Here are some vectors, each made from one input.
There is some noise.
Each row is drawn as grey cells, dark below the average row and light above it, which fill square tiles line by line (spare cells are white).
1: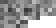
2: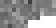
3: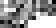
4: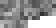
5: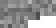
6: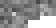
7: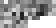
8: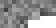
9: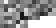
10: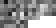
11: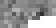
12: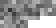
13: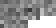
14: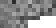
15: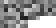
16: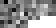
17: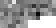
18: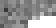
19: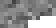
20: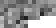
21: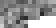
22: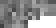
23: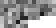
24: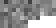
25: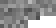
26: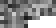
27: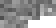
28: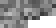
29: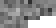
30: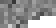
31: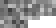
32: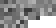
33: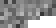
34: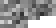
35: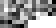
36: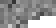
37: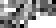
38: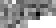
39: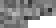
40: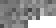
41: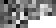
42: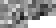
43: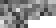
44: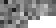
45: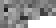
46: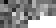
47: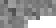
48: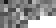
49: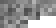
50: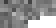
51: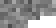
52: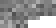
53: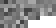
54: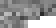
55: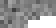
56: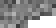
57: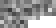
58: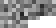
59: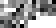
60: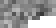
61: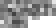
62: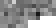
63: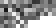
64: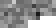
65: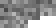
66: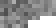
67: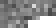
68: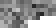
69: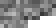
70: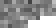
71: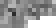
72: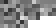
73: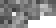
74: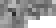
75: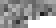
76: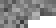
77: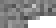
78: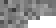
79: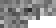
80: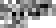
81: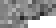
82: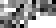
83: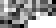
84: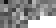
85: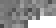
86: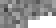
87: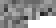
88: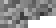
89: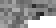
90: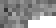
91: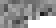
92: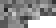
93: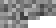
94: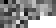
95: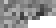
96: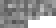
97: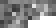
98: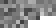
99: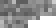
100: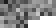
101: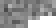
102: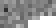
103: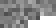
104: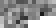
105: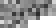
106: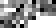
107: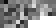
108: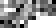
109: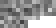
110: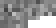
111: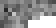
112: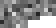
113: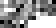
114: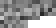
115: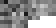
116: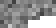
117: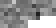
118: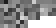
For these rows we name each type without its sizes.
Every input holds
either a fixed value, or a label and a true/false value.
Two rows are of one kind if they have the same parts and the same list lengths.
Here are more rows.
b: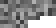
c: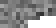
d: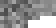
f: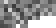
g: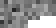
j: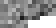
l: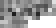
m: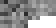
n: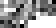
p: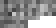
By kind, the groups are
b, c, d, f, g, j, l, m, p
n

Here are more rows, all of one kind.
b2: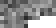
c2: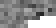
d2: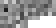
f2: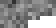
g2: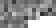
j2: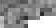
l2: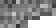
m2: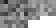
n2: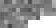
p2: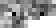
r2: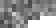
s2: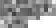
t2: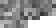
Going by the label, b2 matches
j2, m2 and s2.
